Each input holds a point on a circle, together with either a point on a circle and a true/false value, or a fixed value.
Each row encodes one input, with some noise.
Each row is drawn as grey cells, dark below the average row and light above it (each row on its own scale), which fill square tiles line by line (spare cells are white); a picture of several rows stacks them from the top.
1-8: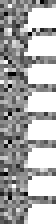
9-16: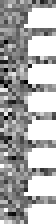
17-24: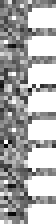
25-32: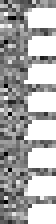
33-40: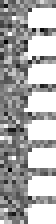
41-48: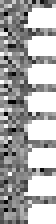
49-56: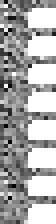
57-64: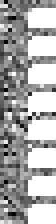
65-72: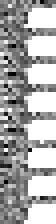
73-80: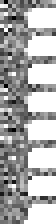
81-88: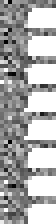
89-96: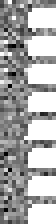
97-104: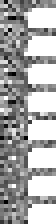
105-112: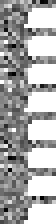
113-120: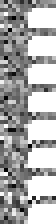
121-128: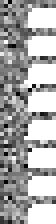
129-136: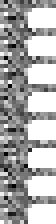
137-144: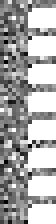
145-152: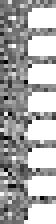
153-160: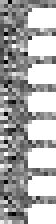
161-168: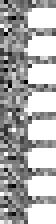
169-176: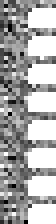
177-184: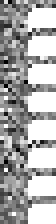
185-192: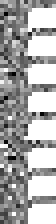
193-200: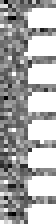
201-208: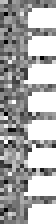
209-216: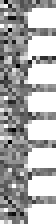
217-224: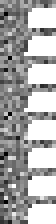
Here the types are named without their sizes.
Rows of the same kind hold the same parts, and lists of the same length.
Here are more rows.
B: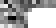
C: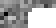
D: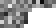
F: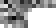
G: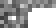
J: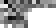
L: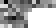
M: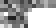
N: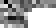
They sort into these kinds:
B, F, J, L, M, N
C, D, G

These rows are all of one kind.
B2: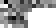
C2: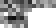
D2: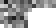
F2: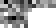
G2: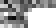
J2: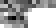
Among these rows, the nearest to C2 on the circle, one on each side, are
F2 and J2.
